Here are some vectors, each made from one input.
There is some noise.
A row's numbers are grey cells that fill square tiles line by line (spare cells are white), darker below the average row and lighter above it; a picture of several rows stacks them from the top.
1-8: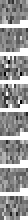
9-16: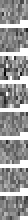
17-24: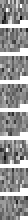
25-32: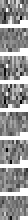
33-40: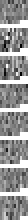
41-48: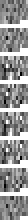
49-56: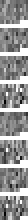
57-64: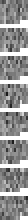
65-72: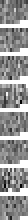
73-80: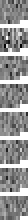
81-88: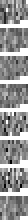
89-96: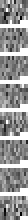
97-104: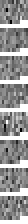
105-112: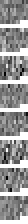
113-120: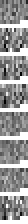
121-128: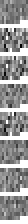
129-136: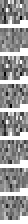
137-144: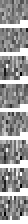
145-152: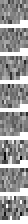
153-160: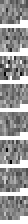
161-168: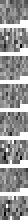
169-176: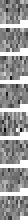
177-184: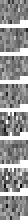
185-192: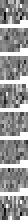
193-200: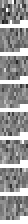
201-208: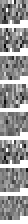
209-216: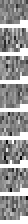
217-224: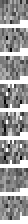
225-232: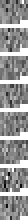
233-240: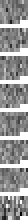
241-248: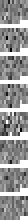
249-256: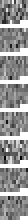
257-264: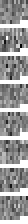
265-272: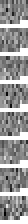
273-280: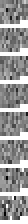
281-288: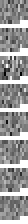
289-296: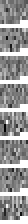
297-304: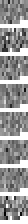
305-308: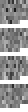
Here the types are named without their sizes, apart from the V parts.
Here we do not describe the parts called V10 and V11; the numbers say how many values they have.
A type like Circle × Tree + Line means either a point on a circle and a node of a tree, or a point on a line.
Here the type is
(Bool × Bool × Bool × V11 + Label × V10) × Label.
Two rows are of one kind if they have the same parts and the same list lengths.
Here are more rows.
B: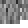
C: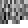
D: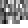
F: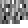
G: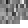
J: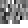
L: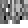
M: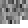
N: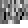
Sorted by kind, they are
B, G, M
C, D, F, J, L, N

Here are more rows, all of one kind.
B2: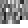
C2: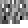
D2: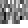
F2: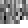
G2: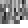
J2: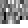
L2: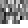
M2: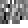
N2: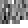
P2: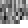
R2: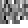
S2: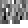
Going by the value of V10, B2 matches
J2 and N2.
